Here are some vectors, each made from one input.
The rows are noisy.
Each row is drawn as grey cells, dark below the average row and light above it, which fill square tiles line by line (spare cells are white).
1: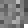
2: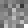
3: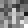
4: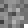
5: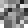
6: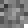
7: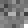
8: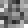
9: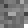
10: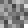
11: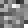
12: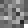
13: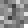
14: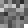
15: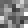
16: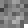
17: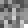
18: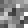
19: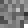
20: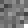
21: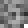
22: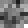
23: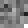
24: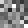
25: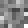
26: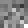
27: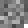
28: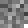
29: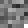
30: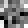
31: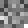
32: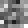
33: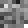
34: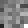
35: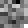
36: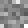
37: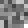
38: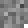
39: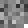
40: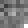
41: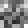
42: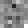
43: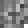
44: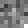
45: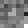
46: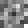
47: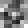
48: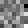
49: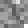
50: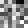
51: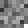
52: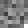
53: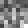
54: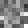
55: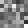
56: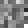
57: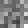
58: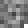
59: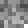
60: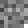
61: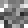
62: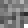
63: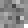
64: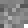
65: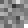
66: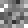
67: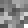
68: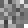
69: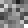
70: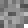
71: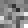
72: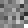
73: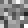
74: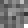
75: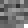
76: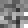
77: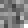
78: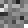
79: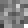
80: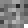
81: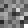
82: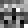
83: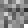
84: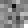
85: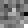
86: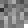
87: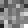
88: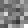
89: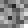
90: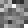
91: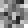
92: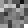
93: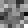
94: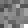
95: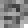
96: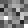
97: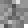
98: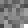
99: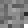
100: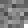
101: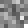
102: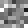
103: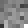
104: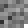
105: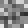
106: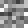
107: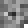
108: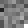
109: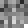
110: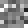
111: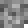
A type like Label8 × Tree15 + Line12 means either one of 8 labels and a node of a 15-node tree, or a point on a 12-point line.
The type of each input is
Bool × Bool × Bool × Line3 × Line4.
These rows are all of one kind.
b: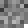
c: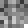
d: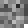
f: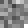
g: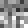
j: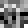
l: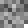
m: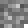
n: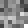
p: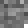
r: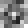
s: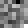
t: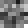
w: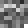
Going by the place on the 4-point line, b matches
c, g and j.
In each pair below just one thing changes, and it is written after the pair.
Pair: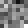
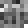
the place on the 3-point line
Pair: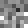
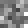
the place on the 4-point line
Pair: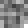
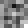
the place on the 3-point line
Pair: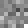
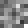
one of the three true/false values
